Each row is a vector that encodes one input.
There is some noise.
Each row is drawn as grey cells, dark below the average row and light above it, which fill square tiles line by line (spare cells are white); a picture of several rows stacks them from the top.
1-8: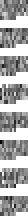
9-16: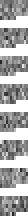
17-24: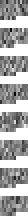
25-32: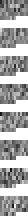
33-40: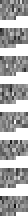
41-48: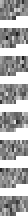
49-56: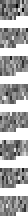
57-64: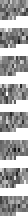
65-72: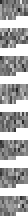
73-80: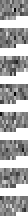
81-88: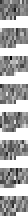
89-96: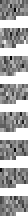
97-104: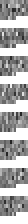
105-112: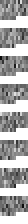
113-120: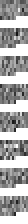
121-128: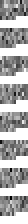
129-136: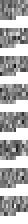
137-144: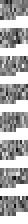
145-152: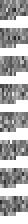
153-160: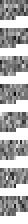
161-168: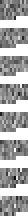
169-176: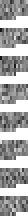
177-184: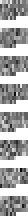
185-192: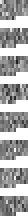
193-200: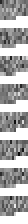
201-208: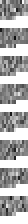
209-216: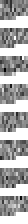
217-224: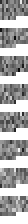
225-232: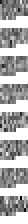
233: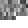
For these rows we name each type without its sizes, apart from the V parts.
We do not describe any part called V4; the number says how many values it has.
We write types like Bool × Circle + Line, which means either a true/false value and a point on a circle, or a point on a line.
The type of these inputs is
(Circle + Tree) × (Line + V4).
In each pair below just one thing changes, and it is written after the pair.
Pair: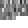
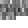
the node of the tree
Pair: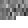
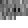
the value of V4
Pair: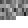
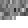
the value of V4
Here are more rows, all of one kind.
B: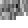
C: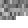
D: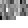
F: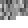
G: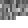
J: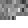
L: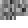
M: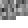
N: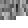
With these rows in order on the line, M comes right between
C and G.
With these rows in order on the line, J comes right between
D and G.
